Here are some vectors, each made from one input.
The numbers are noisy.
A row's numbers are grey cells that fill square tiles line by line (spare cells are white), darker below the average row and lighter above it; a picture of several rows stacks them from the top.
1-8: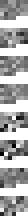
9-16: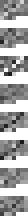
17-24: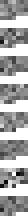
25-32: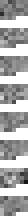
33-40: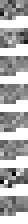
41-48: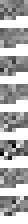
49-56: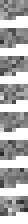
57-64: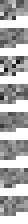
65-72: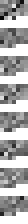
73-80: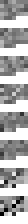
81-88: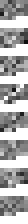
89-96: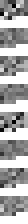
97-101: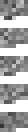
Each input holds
a list of up to two points on a 10-point line.
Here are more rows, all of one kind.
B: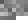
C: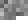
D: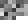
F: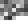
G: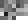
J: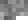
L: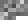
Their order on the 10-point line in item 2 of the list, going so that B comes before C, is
B, L, G, D, J, C, F.
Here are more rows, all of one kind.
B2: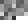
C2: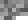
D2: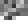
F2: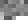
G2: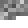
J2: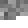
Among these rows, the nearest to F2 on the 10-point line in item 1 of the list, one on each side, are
D2 and J2.
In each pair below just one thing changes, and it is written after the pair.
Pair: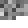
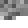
the place on the 10-point line in item 2 of the list
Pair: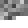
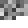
the place on the 10-point line in item 2 of the list
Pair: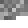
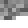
the place on the 10-point line in item 2 of the list
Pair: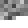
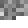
the place on the 10-point line in item 2 of the list
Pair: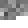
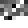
the place on the 10-point line in item 2 of the list
